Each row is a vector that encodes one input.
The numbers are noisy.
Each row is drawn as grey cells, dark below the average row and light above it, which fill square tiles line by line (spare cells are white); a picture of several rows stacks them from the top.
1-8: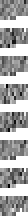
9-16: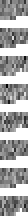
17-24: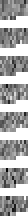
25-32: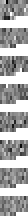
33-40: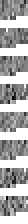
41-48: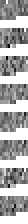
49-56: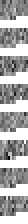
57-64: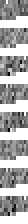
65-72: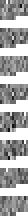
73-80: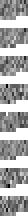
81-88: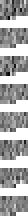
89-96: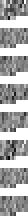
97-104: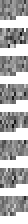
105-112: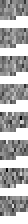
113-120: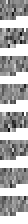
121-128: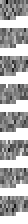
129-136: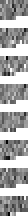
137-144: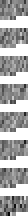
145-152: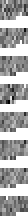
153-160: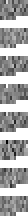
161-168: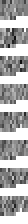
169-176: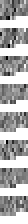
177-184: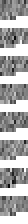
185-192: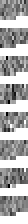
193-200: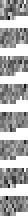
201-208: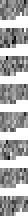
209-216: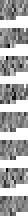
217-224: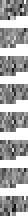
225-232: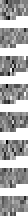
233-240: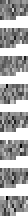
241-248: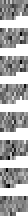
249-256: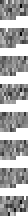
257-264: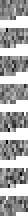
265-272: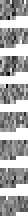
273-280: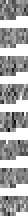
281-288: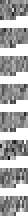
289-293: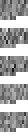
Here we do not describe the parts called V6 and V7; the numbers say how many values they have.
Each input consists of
a value of V6, together with either a point on a 9-point circle, or a true/false value and a value of V7.
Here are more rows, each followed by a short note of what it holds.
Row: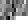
a true/false value, a value of V6 and a value of V7
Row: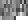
a point on a 9-point circle and a value of V6
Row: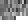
a point on a 9-point circle and a value of V6
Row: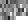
a point on a 9-point circle and a value of V6
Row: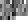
a true/false value, a value of V6 and a value of V7
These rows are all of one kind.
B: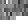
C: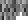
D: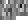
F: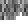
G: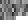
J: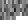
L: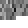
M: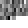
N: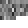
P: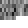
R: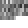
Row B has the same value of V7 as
J and M.
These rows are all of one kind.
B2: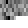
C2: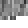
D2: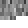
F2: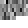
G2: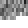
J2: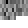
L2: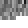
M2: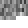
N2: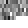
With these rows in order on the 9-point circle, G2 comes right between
F2 and N2.
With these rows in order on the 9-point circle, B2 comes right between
J2 and L2.
